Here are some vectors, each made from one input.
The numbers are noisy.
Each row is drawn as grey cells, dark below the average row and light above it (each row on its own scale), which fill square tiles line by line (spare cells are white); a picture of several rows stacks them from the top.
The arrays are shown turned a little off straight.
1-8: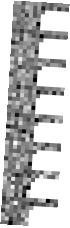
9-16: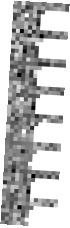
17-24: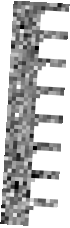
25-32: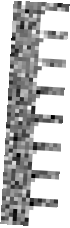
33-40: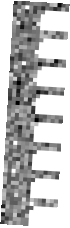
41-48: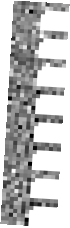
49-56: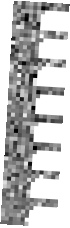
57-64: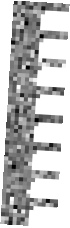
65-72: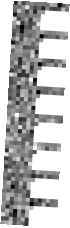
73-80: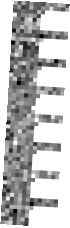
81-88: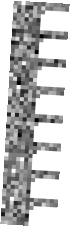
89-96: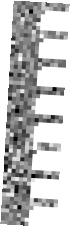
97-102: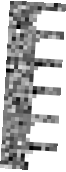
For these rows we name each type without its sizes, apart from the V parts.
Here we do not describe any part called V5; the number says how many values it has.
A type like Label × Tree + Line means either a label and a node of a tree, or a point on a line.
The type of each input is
List(Line) × V5.
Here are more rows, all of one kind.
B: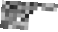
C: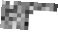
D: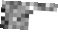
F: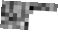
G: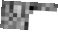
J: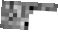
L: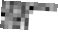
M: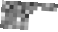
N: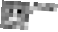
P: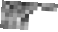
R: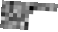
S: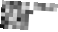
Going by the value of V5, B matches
M and P.
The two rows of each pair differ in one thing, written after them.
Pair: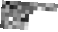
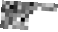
the place on the line in item 1 of the list
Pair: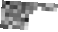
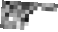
the place on the line in item 2 of the list
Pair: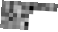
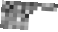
the value of V5
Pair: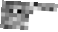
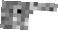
the place on the line in item 1 of the list
